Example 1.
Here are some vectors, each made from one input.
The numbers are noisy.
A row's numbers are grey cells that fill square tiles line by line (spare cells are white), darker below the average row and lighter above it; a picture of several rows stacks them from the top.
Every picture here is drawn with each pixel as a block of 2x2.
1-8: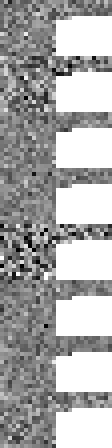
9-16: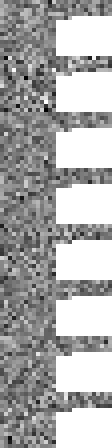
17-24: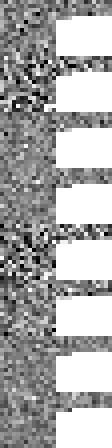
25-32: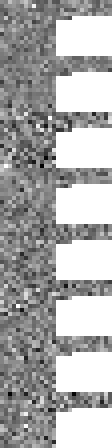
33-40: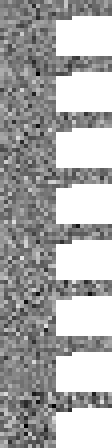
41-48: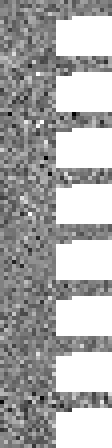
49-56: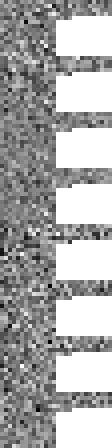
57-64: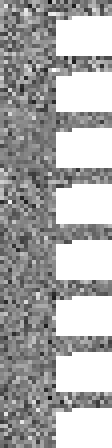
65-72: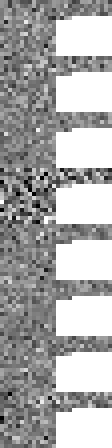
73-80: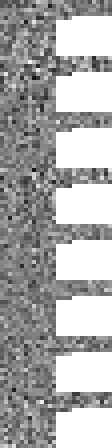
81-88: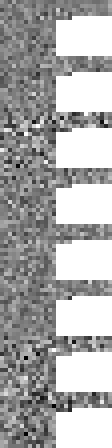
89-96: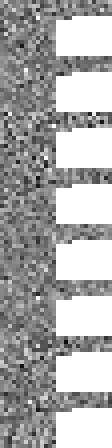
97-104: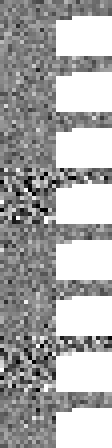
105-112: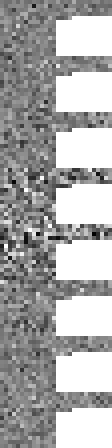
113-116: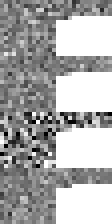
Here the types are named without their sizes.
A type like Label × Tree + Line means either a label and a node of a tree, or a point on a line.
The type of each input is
Label × Label + Unit.
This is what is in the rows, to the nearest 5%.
About 5% of them hold a fixed value. The rest hold two labels.
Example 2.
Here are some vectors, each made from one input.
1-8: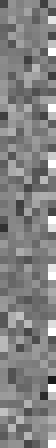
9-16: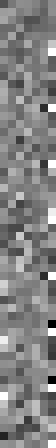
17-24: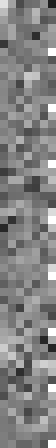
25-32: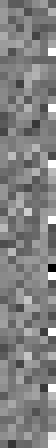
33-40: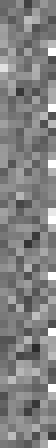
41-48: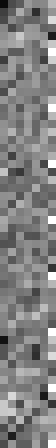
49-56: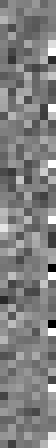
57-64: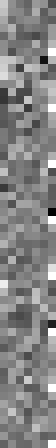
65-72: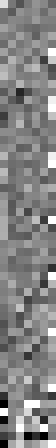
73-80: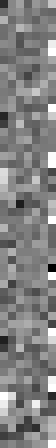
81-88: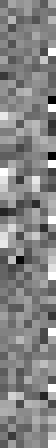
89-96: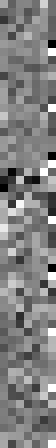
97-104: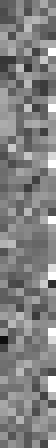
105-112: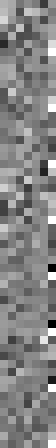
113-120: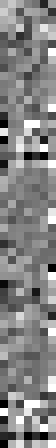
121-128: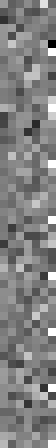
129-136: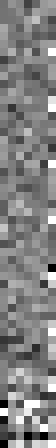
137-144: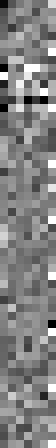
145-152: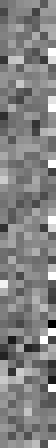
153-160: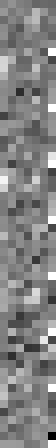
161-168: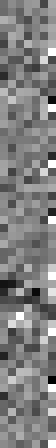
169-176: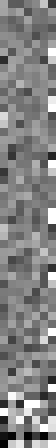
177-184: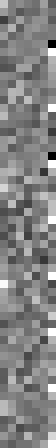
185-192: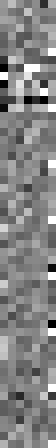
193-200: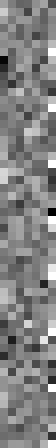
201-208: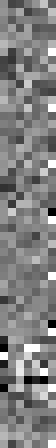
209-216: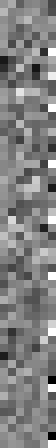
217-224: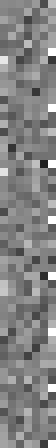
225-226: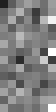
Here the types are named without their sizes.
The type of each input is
Bool × Circle + Unit.
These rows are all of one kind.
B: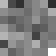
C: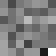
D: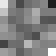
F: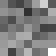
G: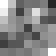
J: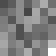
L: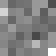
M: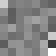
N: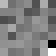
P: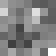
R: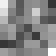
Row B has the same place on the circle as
D, G and R.
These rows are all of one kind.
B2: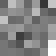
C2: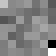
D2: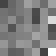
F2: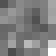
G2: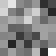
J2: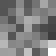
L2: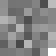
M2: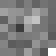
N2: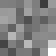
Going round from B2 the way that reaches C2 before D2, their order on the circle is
B2, F2, N2, L2, C2, D2, G2, M2, J2.
